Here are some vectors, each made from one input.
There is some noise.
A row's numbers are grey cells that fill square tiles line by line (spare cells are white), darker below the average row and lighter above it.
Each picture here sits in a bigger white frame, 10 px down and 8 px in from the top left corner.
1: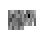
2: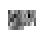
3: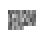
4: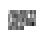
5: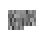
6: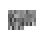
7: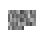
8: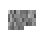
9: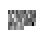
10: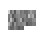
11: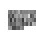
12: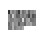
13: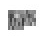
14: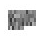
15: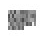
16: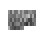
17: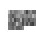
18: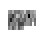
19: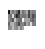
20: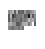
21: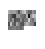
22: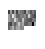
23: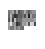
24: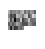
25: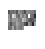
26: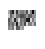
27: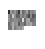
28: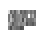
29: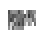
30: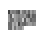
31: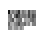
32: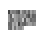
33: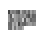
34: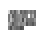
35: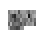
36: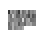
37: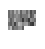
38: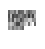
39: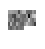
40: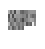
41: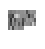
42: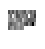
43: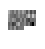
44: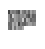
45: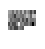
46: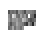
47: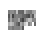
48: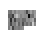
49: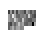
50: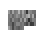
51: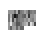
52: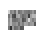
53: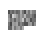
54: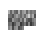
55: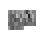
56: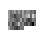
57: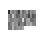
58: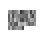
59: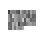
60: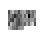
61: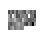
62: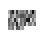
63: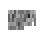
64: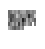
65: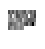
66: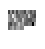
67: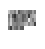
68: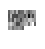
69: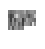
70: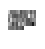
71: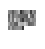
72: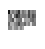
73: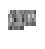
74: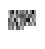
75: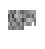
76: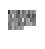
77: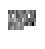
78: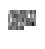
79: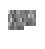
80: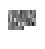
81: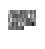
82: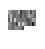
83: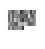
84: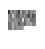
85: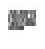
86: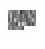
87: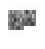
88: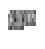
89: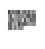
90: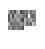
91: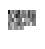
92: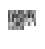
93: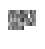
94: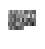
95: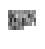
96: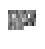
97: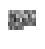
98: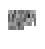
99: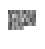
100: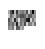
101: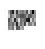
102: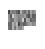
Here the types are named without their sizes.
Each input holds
a list of points on a line.
